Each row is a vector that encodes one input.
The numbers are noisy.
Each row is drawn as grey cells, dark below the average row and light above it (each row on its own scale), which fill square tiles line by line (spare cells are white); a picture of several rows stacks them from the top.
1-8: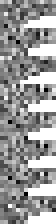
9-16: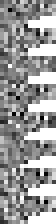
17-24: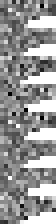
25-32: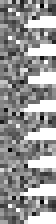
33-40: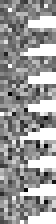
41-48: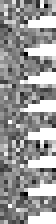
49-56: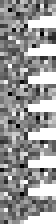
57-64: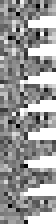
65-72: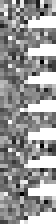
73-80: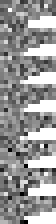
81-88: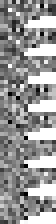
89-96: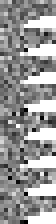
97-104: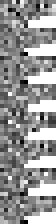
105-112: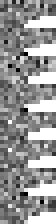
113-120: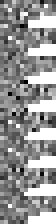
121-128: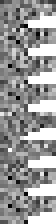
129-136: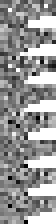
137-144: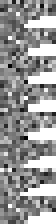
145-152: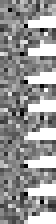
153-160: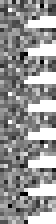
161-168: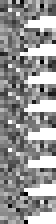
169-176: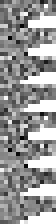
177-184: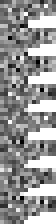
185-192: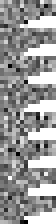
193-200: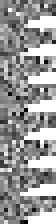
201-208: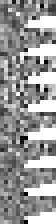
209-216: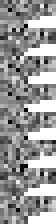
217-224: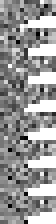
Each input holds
a point on a 7-point line and a true/false value.
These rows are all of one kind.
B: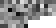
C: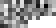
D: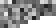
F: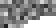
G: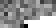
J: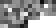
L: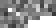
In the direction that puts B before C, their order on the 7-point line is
G, B, J, C, L, D, F.
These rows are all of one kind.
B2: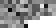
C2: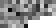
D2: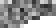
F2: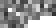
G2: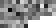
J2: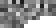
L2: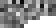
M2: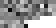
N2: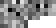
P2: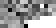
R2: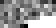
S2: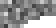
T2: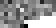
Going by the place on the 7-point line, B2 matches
M2, P2 and T2.
